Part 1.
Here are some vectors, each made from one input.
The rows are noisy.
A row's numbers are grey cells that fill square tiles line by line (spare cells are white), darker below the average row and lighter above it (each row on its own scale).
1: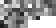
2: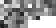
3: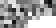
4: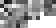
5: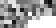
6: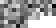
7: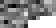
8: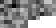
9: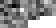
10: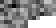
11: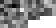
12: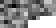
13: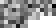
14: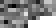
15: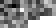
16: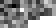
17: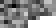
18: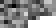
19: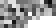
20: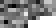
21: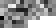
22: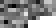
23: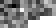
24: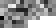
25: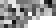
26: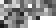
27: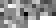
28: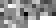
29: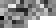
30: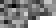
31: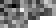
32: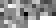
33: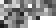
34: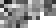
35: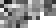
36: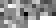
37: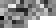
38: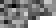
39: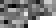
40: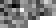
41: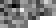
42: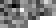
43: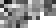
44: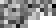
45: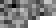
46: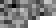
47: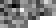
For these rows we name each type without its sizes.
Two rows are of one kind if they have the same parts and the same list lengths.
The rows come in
2 kinds.
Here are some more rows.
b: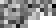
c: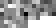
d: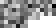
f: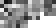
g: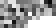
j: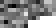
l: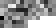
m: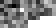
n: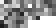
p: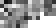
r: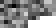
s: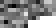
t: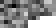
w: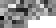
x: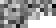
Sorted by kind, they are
b, c, d, f, g, l, n, p, w, x
j, m, r, s, t

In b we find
a label.
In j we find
a point on a line.
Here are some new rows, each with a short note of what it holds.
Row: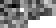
a point on a line
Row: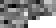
a point on a line
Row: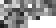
a label
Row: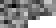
a point on a line
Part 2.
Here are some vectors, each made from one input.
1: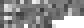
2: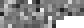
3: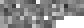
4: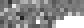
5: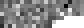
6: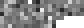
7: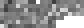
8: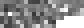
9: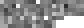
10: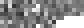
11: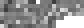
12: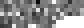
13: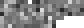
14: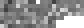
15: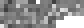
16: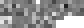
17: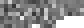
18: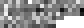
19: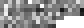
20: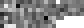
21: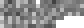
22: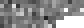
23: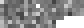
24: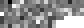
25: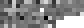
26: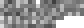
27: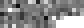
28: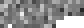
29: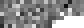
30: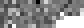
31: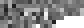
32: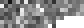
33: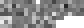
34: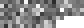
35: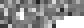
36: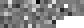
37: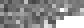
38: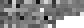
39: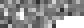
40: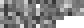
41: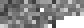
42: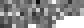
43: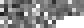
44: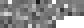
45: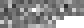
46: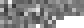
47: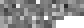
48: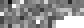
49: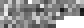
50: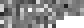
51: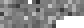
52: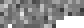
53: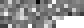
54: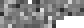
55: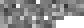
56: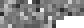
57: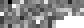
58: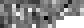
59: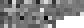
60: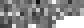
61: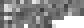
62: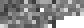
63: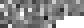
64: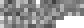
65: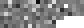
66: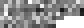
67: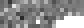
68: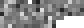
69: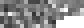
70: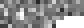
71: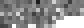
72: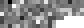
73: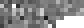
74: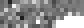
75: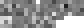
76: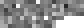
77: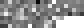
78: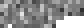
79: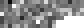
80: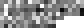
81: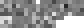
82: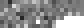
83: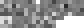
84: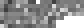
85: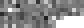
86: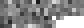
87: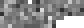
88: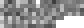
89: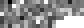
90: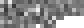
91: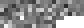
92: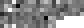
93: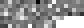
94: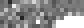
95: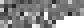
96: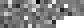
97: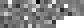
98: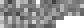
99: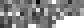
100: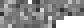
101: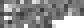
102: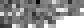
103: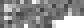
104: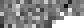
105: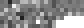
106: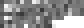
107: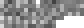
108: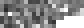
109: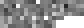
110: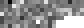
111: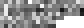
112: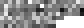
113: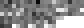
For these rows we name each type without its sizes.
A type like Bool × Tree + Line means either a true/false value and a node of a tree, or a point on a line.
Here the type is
(Bool × Bool × Bool + Unit) × (Circle + Unit).
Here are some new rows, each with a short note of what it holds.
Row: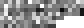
a fixed value
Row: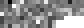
three true/false values
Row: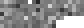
a point on a circle
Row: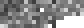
a point on a circle and three true/false values
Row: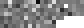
a point on a circle
